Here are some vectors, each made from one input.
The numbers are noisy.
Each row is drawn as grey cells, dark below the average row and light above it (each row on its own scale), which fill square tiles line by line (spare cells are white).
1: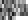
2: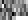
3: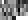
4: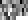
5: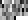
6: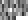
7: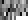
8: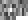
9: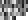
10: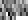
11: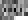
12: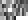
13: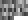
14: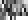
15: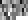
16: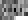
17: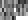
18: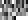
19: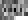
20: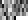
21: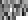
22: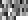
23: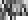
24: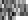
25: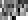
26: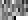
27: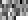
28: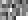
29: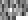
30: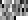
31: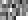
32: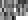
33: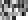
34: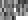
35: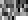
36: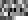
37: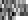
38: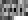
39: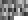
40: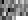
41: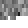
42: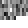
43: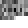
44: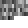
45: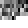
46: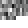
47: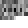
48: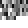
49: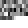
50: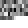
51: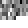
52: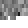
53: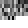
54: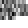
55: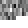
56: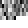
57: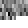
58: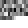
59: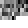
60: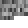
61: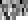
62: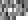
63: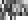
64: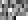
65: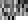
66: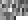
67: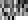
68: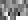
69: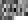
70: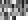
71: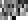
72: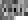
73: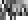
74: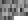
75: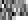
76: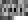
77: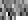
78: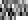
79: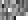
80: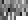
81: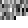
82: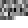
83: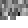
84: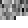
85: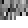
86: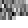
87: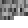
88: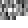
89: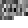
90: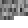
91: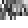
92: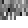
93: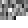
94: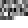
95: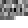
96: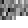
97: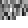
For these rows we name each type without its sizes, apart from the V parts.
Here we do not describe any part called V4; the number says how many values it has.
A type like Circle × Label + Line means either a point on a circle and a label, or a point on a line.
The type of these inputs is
(Line + V4) × Tree.
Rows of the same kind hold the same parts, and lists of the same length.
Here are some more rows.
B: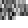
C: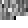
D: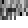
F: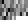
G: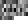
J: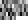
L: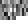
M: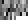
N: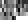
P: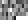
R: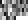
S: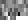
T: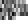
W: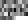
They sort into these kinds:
B, D, F, G, J, M, S, T, W
C, L, N, P, R

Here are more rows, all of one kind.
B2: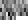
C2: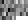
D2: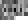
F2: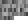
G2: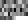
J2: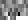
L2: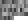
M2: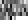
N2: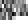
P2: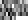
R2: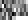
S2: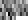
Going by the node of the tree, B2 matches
G2, J2 and S2.
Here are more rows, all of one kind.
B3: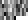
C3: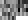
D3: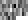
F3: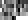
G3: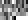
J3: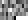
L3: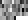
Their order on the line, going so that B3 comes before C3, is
B3, L3, D3, J3, G3, F3, C3.
